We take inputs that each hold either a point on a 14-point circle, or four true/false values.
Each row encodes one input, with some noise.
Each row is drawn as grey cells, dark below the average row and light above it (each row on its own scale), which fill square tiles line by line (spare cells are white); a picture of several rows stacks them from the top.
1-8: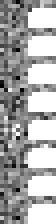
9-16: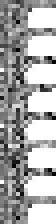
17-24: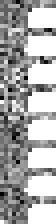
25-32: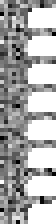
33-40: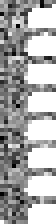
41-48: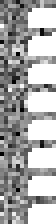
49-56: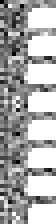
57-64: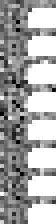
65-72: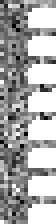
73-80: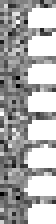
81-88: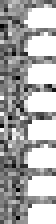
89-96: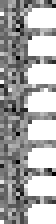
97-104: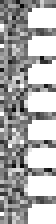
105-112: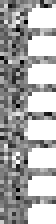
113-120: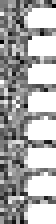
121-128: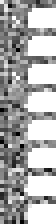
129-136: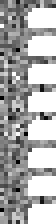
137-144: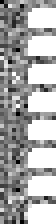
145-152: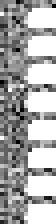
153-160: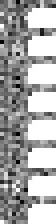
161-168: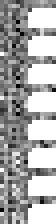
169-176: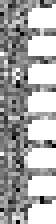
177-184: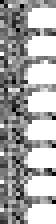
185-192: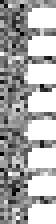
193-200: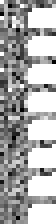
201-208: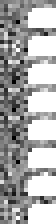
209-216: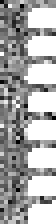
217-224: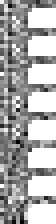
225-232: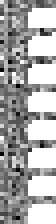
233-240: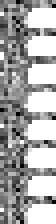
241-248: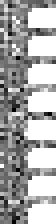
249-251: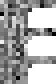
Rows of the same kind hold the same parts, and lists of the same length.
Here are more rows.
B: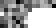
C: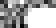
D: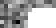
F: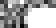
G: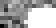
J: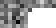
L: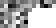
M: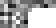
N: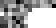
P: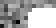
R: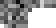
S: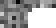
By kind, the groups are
B, C, D, F, G, J, N, P, R, S
L, M

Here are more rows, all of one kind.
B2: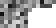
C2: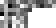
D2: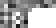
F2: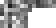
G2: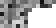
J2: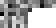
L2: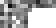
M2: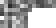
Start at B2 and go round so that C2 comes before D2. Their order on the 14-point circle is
B2, G2, J2, C2, M2, F2, L2, D2.
